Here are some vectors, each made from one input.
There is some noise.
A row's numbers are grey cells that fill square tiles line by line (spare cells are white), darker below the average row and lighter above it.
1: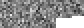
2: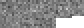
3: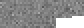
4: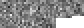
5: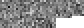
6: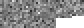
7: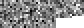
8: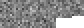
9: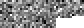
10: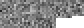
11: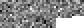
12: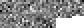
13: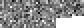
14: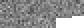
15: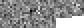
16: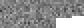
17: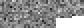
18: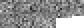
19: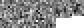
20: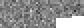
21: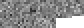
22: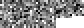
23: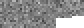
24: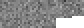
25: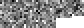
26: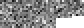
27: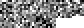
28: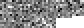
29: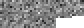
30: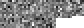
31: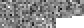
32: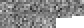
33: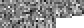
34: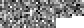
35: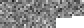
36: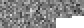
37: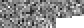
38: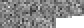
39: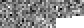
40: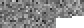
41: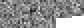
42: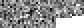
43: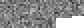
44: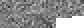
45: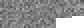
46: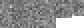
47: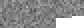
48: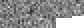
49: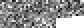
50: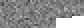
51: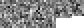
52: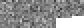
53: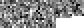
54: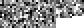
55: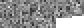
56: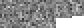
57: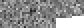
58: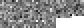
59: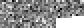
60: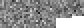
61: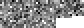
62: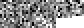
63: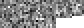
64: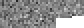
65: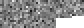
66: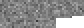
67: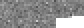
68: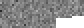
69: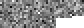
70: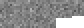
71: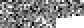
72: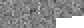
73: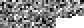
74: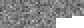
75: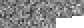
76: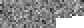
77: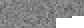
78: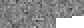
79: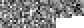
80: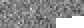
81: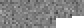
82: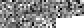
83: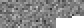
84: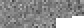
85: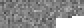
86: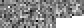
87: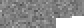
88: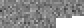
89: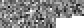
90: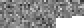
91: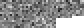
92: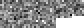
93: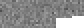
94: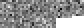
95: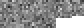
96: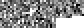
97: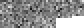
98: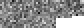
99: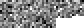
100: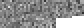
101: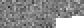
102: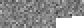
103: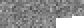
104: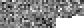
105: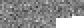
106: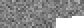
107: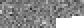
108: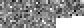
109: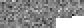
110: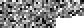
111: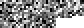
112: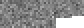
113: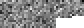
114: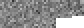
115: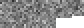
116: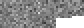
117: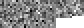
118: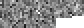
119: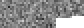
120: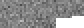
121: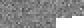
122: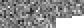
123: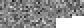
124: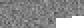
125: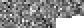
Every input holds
a point on a 13-point line, together with either a fixed value, or a node of an 11-node tree.
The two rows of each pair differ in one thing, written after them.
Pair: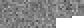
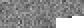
the place on the 13-point line
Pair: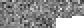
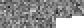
the place on the 13-point line
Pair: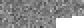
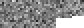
the node of the tree
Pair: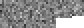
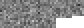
the node of the tree
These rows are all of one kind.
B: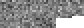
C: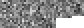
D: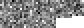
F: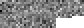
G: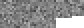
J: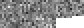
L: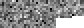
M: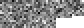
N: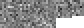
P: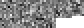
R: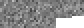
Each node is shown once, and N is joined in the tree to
R.
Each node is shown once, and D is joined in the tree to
J and P.
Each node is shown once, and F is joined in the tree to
B and J.
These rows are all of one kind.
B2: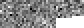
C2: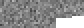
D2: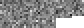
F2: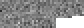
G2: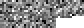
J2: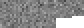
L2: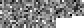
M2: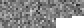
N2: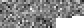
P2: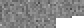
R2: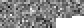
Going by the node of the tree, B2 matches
F2 and M2.
